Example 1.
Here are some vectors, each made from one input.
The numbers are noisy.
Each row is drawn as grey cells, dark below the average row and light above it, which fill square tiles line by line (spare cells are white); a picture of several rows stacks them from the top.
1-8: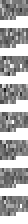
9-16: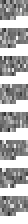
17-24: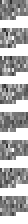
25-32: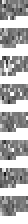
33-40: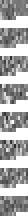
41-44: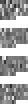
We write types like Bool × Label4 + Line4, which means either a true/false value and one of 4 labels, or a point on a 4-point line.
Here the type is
Line3 × Line5.
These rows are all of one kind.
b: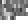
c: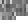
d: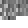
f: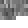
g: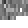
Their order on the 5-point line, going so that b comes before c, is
b, c, f, g, d.
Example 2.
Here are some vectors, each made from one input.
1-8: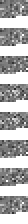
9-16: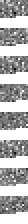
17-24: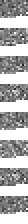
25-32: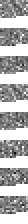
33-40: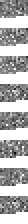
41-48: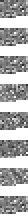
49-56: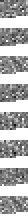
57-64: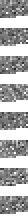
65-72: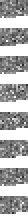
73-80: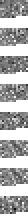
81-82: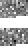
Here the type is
Label9.
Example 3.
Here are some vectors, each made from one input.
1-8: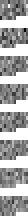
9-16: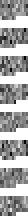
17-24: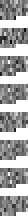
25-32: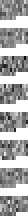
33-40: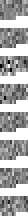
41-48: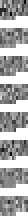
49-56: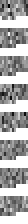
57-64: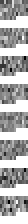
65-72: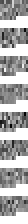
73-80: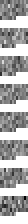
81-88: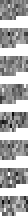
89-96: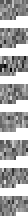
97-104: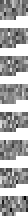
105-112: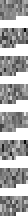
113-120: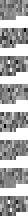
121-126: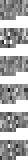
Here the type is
Line10.
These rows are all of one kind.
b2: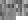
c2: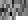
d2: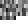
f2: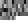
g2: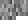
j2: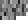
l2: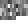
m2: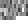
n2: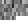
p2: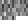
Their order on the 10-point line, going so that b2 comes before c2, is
d2, j2, l2, g2, m2, b2, n2, p2, c2, f2.
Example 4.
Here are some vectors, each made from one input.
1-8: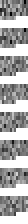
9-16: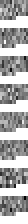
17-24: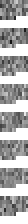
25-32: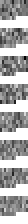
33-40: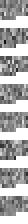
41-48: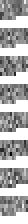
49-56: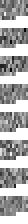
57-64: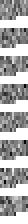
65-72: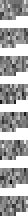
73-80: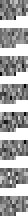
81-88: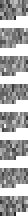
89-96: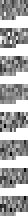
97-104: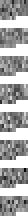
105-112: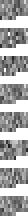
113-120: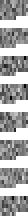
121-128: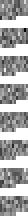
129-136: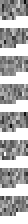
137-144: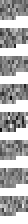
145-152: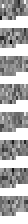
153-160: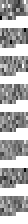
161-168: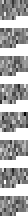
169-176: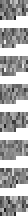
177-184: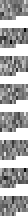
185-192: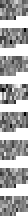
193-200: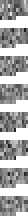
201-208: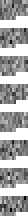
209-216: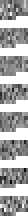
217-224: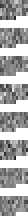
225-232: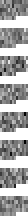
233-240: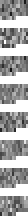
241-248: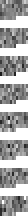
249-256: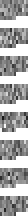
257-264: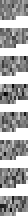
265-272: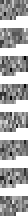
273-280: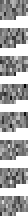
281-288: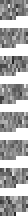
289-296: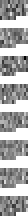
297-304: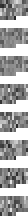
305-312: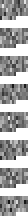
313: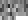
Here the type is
Line10.
